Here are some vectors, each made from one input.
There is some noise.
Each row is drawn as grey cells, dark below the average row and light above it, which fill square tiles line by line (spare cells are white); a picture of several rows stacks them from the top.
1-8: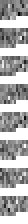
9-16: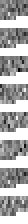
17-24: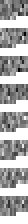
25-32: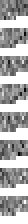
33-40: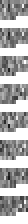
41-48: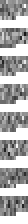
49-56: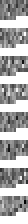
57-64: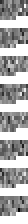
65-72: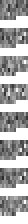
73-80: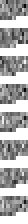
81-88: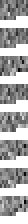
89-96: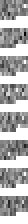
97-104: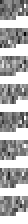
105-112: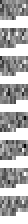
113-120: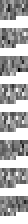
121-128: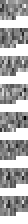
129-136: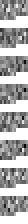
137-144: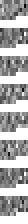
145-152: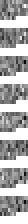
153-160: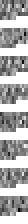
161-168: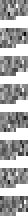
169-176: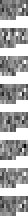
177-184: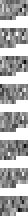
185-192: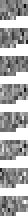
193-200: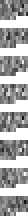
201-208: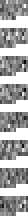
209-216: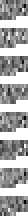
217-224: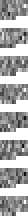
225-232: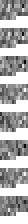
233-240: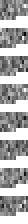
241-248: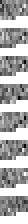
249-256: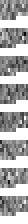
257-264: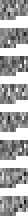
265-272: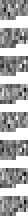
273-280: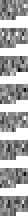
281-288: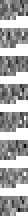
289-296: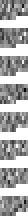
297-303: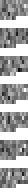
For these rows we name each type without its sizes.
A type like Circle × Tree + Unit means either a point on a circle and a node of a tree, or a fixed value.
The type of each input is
Bool × Circle.
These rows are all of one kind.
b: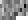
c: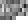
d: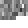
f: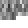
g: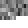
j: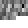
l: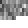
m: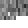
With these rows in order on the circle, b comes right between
c and d.
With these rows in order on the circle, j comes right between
c and g.
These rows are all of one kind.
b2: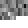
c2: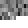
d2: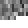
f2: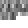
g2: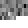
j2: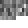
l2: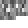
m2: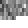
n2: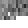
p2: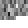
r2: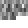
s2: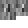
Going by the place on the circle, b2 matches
c2 and g2.
